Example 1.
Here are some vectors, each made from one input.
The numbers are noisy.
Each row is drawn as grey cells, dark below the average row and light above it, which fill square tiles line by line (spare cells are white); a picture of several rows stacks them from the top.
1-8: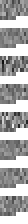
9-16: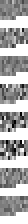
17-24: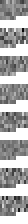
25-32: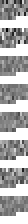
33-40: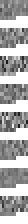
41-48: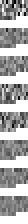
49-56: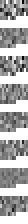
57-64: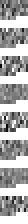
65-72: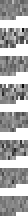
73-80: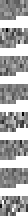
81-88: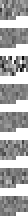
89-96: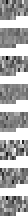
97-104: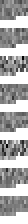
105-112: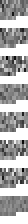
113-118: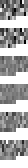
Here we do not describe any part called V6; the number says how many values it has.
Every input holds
a point on a 4-point line, together with either a point on a 4-point line, or a value of V6.
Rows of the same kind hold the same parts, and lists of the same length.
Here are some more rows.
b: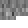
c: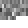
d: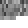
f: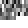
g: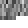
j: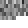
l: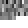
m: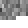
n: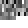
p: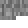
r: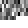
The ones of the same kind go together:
b, g, p
c, d, f, j, l, m, n, r

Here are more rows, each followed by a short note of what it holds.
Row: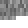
a point on each of two 4-point lines
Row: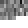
a point on each of two 4-point lines
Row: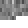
a point on each of two 4-point lines
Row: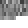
a point on each of two 4-point lines
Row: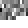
a point on each of two 4-point lines
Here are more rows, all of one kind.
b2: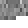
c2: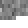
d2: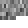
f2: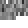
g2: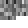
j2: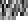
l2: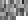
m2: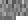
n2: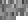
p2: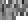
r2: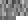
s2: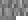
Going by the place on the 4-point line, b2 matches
j2, p2 and s2.
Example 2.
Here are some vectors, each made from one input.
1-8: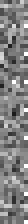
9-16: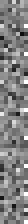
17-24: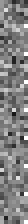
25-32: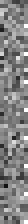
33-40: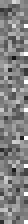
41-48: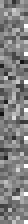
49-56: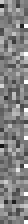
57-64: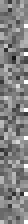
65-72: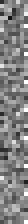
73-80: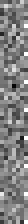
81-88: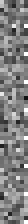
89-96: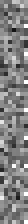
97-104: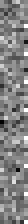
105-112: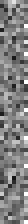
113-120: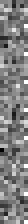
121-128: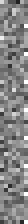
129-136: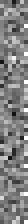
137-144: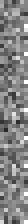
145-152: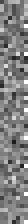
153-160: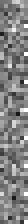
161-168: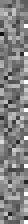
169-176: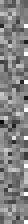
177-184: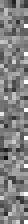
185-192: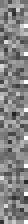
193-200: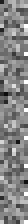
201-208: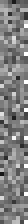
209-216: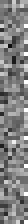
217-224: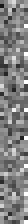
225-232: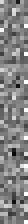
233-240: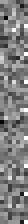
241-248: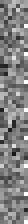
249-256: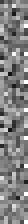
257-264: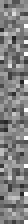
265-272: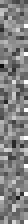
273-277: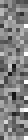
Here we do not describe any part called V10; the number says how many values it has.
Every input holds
a true/false value and a value of V10, together with either a fixed value, or a node of a 19-node tree.
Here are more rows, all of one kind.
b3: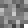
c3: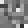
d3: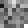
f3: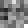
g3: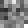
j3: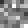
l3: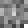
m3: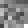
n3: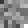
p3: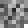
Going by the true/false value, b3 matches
c3, l3 and m3.
